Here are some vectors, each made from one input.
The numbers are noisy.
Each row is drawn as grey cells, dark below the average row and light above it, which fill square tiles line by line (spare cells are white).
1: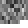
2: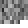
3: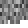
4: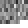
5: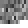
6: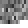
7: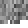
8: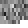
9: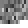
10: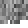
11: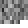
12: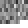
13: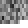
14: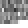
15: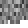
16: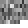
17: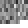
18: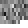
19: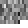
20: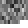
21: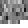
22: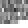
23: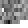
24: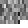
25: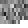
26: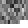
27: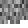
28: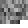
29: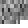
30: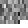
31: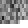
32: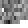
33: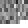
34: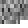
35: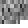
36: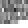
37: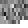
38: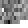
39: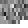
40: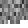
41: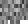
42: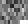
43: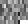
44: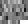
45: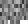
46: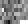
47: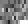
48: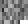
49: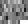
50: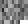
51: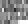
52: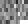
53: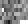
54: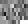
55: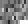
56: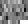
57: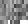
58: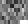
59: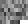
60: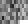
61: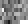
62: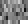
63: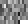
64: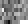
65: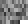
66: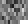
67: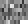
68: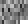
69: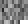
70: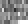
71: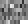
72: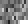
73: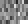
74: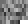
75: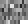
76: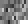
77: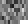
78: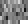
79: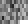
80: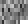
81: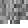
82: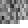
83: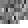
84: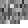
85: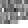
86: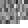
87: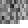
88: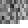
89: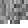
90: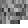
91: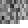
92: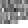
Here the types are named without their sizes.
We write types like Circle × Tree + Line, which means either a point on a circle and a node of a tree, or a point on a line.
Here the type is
Circle + Label.
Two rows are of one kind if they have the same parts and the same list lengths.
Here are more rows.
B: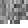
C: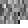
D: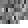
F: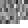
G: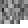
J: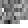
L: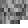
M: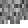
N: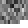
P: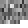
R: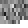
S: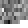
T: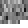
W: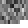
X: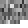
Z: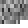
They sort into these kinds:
B, C, G, L, M, P, R, T, X, Z
D, F, J, N, S, W

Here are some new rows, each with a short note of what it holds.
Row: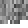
a label
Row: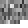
a label
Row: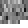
a label
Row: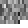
a label
